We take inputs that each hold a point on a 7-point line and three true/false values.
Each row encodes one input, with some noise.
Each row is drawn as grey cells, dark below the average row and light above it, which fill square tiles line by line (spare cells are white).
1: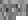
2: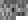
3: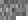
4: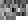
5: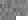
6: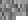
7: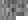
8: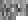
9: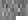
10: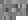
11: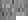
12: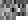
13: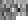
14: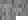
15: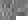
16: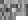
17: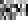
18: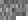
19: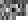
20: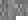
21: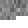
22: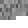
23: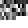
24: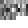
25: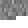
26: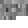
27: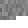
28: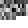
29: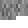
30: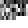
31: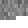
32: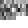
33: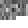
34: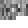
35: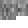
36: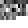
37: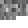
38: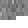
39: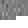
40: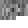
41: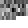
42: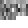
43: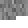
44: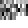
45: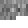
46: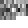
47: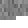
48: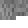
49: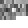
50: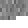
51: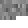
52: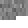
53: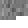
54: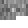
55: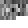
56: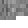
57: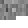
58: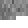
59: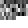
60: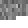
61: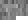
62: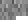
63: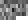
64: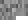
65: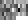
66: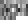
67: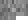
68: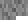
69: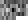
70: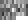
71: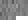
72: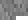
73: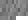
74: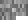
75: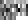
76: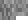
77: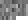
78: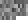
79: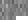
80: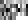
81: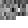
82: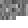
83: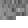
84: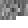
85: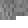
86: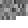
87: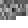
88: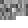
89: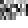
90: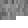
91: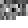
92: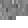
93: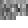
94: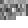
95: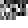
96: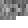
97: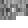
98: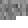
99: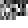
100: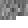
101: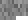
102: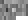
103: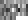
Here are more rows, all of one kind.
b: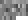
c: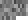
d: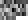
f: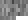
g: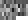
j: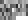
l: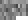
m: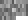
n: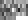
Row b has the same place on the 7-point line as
g and l.
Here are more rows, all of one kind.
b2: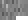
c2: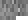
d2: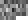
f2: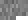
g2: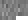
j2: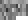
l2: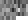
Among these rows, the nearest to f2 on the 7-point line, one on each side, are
d2 and g2.
